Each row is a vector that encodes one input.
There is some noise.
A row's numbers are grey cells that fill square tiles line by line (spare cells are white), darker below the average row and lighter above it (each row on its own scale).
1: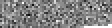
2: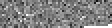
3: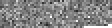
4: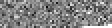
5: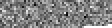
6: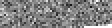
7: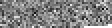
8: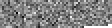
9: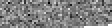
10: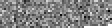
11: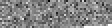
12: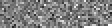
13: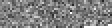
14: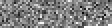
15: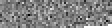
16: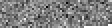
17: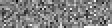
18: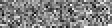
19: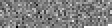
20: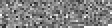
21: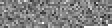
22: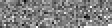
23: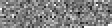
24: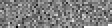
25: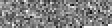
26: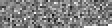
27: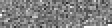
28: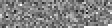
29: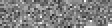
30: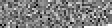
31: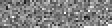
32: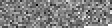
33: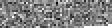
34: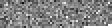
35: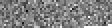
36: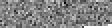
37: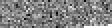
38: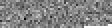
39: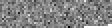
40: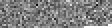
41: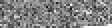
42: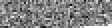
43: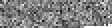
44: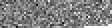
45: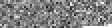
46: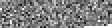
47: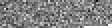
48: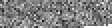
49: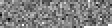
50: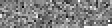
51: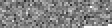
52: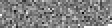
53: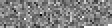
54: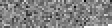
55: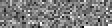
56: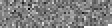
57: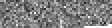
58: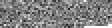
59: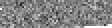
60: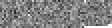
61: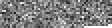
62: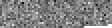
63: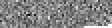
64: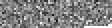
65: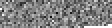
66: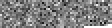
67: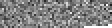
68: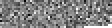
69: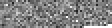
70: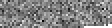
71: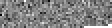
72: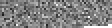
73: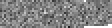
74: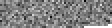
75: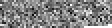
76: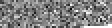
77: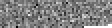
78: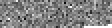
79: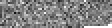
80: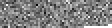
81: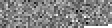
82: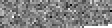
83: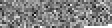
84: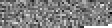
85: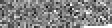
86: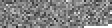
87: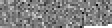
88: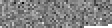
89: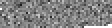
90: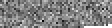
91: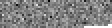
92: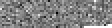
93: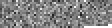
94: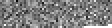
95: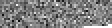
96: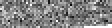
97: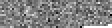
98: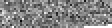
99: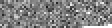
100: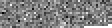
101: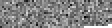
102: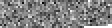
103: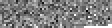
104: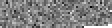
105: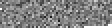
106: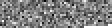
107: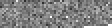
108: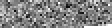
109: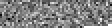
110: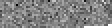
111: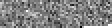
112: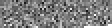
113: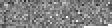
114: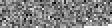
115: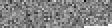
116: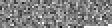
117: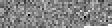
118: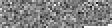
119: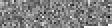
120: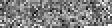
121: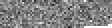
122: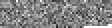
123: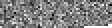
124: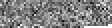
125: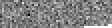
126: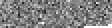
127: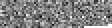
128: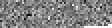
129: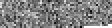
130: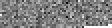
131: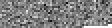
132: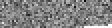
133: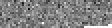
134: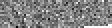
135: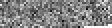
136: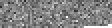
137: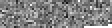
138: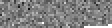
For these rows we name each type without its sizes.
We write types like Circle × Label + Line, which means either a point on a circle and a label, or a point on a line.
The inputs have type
Line + Tree × Tree.
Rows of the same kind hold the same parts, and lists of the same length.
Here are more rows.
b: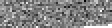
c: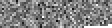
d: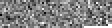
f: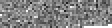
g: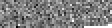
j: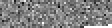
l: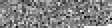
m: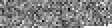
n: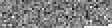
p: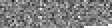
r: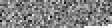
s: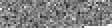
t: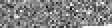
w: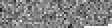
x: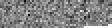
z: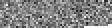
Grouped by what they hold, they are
b, c, d, f, g, j, l, n, p, r, s, w, x, z
m, t

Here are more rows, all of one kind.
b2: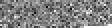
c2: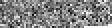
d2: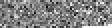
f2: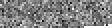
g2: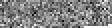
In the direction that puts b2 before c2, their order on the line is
d2, b2, c2, g2, f2.
